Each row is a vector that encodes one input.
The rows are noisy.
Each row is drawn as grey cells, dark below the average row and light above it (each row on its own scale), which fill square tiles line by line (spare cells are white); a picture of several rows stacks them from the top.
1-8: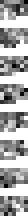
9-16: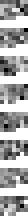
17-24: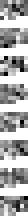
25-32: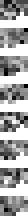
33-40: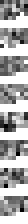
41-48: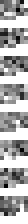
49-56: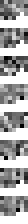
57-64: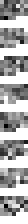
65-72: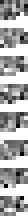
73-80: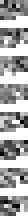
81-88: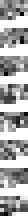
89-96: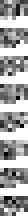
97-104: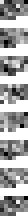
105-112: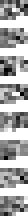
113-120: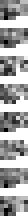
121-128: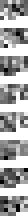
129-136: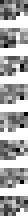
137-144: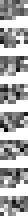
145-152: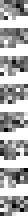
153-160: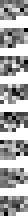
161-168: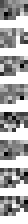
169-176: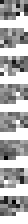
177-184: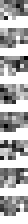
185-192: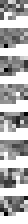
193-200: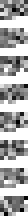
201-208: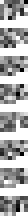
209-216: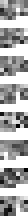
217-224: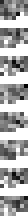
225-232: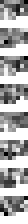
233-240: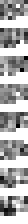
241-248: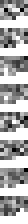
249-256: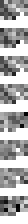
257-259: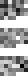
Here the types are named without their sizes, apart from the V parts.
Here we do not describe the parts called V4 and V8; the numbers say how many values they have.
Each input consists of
a value of V4, together with either a point on a circle and a true/false value, or a value of V8.
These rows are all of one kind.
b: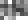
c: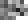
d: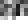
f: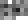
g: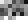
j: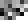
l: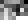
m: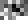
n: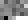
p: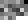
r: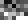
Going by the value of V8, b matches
d, f and g.
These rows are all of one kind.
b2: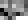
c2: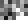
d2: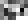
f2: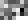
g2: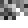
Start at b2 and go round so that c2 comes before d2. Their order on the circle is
b2, f2, c2, g2, d2.
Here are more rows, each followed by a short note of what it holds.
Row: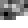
a point on a circle, a true/false value and a value of V4
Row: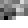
a point on a circle, a true/false value and a value of V4
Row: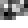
a point on a circle, a true/false value and a value of V4
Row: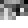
a value of V4 and a value of V8
